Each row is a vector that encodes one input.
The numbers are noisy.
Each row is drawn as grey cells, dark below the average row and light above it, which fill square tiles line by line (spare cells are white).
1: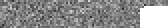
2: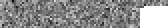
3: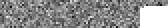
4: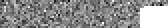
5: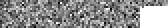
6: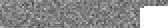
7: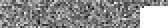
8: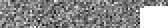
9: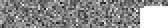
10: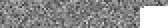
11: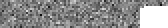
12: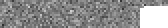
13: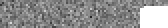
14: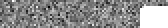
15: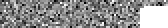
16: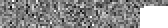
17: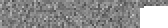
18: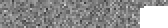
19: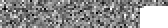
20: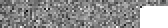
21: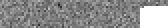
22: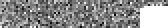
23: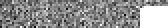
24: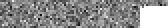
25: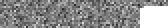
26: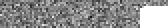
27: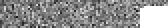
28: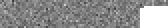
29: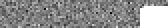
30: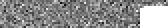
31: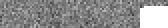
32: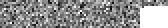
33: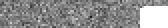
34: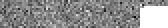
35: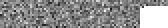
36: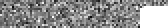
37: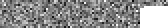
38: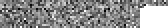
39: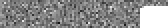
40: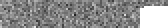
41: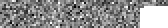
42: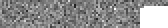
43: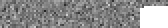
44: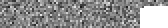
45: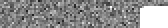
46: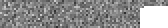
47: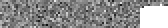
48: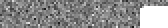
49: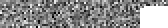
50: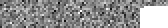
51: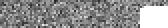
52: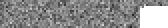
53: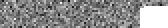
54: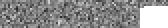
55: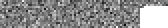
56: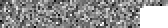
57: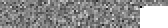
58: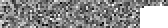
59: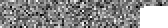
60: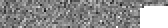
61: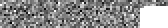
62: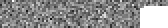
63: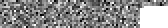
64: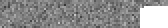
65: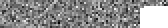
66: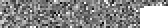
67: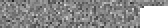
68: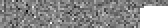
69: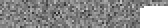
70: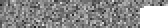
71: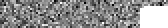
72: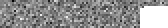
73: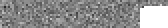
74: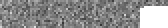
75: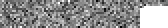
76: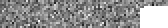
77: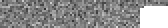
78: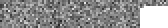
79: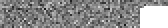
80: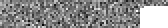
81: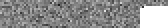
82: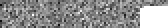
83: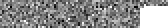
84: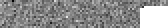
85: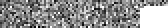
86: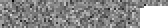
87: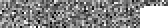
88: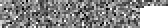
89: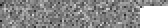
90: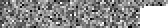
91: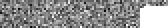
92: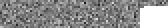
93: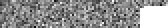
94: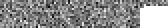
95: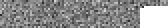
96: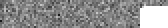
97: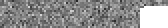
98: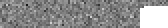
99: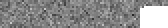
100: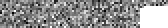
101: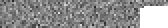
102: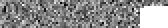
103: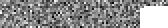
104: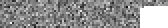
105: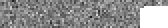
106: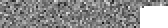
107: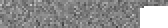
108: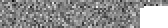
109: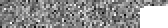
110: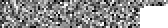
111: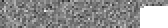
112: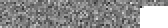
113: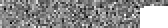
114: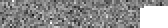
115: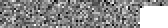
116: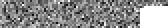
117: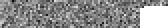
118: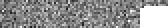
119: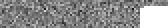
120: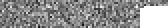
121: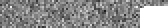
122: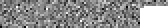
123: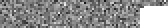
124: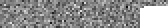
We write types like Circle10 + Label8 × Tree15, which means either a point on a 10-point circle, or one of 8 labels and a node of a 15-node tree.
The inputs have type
(Bool × Bool × Bool × Label5 + Label9) × Circle8.
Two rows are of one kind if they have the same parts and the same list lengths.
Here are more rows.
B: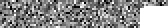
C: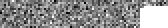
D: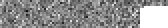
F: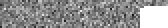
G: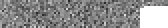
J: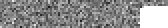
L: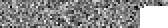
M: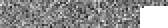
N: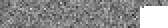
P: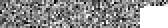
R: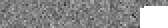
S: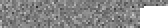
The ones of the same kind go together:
B, C, D, L, M
F, G, J, N, P, R, S

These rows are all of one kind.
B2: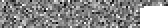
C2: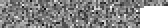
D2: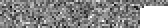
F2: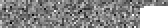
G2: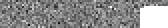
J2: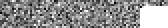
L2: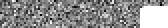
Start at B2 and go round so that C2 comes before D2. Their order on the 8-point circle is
B2, L2, J2, G2, C2, F2, D2.
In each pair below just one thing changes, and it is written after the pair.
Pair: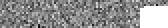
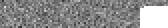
the place on the 8-point circle
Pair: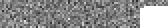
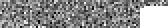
one of the three true/false values
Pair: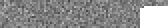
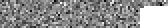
the place on the 8-point circle
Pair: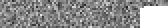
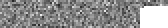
one of the three true/false values
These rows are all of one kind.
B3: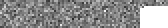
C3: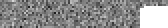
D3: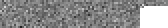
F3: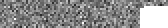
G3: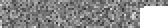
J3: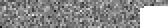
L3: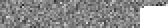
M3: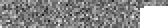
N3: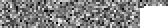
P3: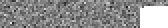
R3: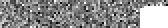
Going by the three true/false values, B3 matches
G3, M3, P3 and R3.
